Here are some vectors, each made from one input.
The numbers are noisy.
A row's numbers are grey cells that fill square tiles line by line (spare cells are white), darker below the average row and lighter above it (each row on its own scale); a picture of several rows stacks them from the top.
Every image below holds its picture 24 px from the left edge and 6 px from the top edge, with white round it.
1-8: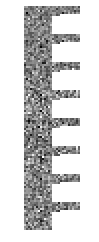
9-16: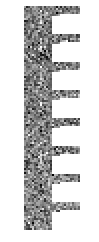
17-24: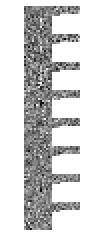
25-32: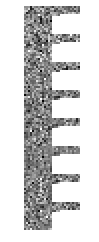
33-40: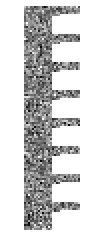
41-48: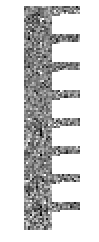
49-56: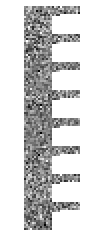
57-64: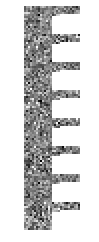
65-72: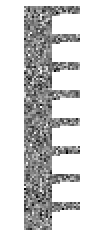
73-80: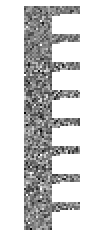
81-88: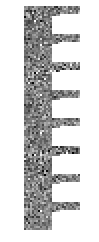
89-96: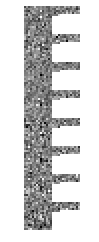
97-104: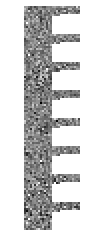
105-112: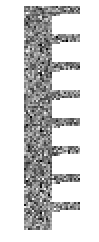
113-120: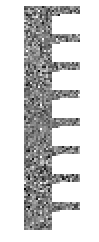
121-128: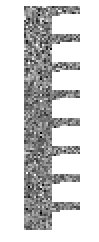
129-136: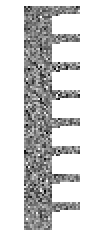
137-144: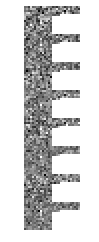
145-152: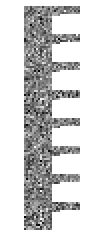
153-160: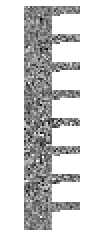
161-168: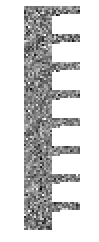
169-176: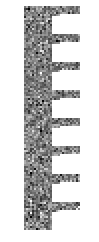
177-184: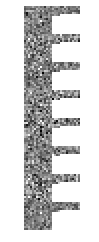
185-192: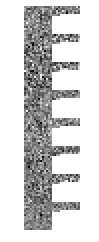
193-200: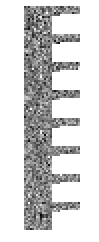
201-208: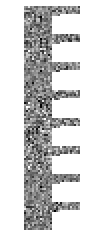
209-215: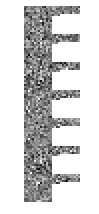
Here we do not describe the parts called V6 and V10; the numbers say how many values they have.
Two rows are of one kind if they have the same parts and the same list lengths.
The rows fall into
2 kinds.
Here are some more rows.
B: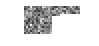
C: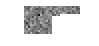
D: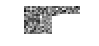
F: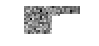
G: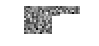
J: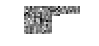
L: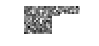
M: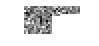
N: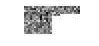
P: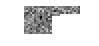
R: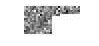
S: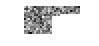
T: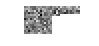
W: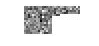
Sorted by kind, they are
B, C, D, G, L
F, J, M, N, P, R, S, T, W

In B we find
a true/false value, a value of V6 and a value of V10.
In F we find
a point on a 9-point line, a true/false value and a value of V10.
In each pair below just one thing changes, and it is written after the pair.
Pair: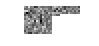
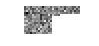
the place on the 9-point line
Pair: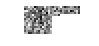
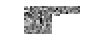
the true/false value
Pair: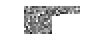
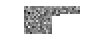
the value of V10
